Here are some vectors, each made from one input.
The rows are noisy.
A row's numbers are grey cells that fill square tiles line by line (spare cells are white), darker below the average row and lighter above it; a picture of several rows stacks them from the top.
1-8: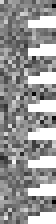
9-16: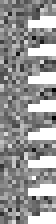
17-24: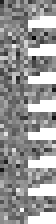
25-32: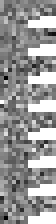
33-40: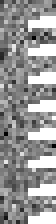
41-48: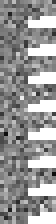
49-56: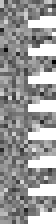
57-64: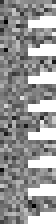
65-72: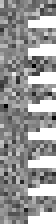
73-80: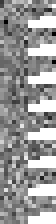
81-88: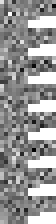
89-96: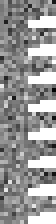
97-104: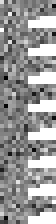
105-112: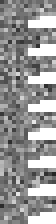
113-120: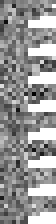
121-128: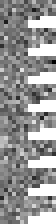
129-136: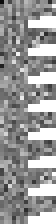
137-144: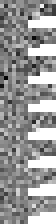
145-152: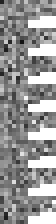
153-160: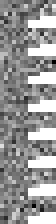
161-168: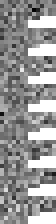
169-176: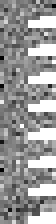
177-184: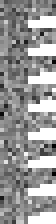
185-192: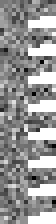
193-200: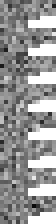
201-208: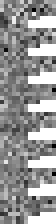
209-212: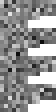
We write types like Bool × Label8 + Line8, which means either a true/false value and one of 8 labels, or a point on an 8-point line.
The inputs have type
Line7 × (Line7 + Tree14).
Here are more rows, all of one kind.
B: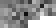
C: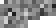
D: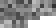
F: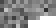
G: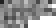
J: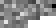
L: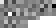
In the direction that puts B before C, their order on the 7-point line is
G, F, B, D, J, C, L.
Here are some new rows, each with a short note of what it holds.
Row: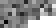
a point on each of two 7-point lines
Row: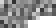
a point on a 7-point line and a node of a 14-node tree
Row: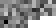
a point on each of two 7-point lines
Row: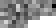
a point on a 7-point line and a node of a 14-node tree
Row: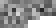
a point on a 7-point line and a node of a 14-node tree
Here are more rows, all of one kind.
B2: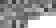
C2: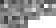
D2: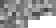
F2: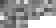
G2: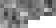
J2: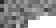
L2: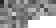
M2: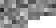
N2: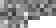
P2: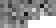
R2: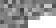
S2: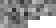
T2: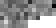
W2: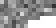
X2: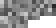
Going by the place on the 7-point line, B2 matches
C2, J2, L2 and R2.
